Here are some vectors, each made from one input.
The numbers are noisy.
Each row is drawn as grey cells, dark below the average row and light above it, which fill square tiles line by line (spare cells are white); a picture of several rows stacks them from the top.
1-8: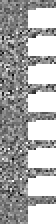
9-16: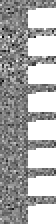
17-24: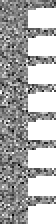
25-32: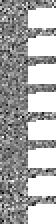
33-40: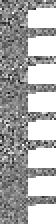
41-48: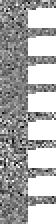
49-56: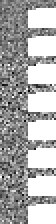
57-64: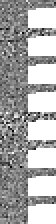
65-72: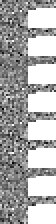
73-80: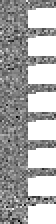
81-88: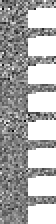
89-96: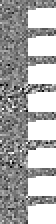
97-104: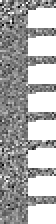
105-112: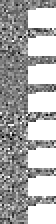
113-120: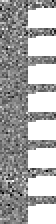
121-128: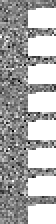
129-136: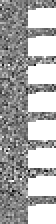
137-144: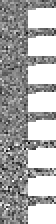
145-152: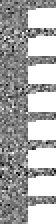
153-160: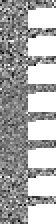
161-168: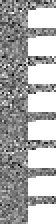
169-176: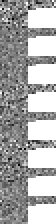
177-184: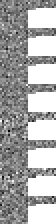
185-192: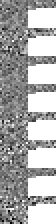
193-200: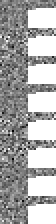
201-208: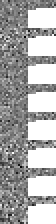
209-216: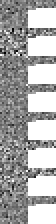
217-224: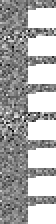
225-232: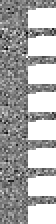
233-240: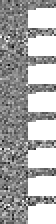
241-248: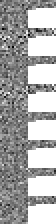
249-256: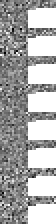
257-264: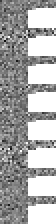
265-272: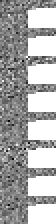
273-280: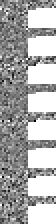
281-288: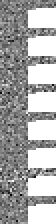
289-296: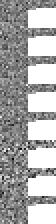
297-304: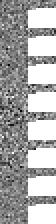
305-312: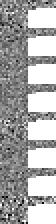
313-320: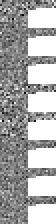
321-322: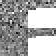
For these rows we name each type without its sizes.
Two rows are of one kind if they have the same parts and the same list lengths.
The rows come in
6 kinds.
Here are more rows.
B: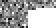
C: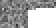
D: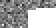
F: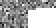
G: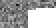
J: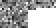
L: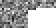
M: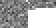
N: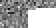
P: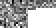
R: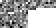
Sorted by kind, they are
B, R
C, D, G, M
F, L
J
N
P

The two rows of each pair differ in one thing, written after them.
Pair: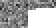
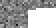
the node of the tree
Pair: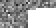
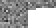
the label
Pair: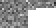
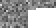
the node of the tree
